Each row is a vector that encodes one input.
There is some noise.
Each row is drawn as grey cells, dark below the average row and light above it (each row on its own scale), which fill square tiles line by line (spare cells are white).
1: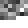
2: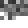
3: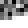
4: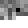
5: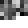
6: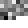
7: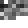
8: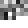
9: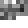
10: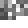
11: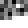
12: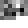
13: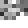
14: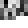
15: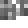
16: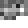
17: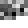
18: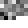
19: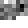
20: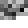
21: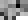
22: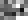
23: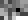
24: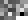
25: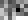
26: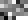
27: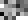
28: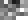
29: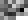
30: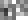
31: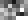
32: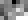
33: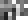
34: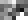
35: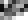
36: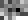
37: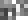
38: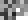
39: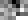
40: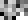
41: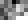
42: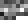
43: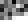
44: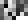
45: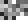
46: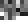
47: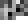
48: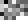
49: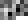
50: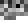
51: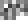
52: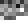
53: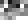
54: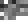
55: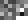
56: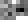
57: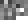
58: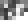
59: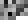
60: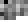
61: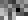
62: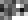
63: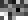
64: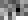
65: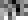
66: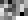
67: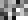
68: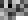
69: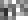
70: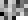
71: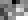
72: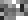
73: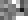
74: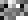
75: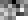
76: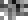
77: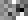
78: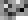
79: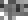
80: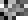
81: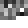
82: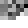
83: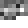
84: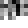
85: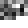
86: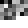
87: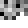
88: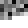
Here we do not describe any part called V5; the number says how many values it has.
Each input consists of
a true/false value, together with either a point on a 6-point line, or a value of V5.
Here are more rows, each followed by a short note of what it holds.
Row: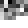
a point on a 6-point line and a true/false value
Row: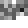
a true/false value and a value of V5
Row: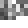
a true/false value and a value of V5
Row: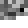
a true/false value and a value of V5
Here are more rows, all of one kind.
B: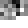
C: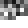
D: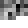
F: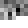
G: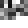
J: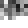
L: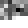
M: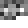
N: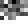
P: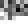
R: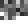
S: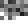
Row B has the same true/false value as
C and M.
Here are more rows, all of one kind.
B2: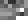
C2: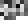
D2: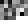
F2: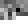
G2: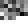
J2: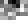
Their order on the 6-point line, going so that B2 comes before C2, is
F2, J2, G2, B2, D2, C2.
